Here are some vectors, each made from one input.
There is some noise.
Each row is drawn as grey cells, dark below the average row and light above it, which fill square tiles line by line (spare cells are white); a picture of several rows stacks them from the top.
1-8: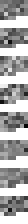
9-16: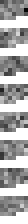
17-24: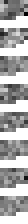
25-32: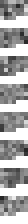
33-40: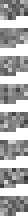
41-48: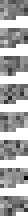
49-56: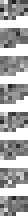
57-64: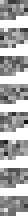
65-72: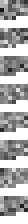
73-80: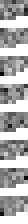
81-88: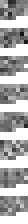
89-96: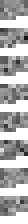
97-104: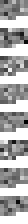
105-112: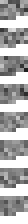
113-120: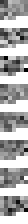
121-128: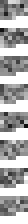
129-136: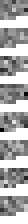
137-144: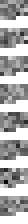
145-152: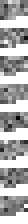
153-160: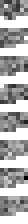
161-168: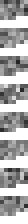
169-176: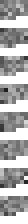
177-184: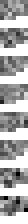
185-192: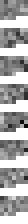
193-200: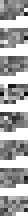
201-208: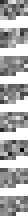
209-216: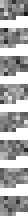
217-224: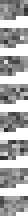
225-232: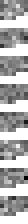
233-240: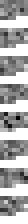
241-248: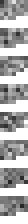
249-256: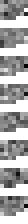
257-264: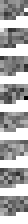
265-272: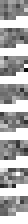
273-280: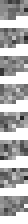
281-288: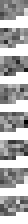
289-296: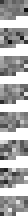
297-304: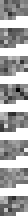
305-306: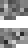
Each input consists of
one of 8 labels, together with either a point on a 5-point circle and a true/false value, or a fixed value.
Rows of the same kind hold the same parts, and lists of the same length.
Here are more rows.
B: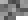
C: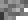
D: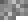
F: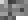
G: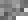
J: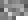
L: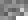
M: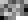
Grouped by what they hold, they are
B, F, M
C, D, G, J, L

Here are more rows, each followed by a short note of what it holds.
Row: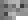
one of 8 labels
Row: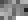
a point on a 5-point circle, one of 8 labels and a true/false value
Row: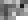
one of 8 labels
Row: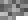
a point on a 5-point circle, one of 8 labels and a true/false value
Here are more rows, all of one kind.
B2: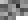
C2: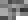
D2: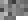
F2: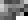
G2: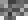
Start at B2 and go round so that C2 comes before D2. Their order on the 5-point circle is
B2, C2, G2, D2, F2.
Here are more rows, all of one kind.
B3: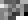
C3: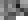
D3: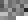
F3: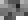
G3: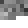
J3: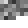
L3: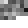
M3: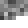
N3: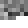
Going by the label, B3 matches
D3, G3 and N3.
